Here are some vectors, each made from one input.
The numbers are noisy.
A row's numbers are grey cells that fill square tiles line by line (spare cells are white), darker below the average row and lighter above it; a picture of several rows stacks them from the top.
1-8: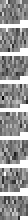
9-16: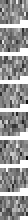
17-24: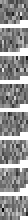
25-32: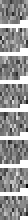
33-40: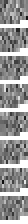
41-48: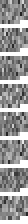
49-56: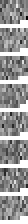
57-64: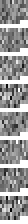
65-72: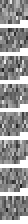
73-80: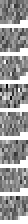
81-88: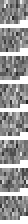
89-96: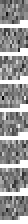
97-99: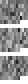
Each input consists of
a list of up to two points on an 11-point circle.
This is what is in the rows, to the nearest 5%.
All of them are lists of up to two points on an 11-point circle: about 5% are empty, 35% hold one and 60% two.
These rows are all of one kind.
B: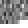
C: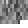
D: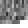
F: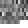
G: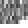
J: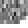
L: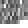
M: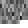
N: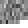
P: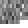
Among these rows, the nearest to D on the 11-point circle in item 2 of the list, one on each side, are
C and J.
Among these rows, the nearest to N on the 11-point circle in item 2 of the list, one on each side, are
L and P.
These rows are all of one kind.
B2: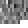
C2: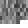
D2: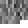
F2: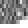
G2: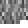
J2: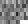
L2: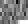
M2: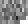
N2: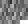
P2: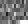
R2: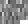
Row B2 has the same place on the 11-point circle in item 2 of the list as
G2 and R2.
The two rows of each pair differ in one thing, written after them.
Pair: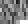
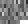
the place on the 11-point circle in item 1 of the list
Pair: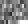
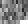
the place on the 11-point circle in item 1 of the list
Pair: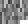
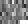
the place on the 11-point circle in item 1 of the list
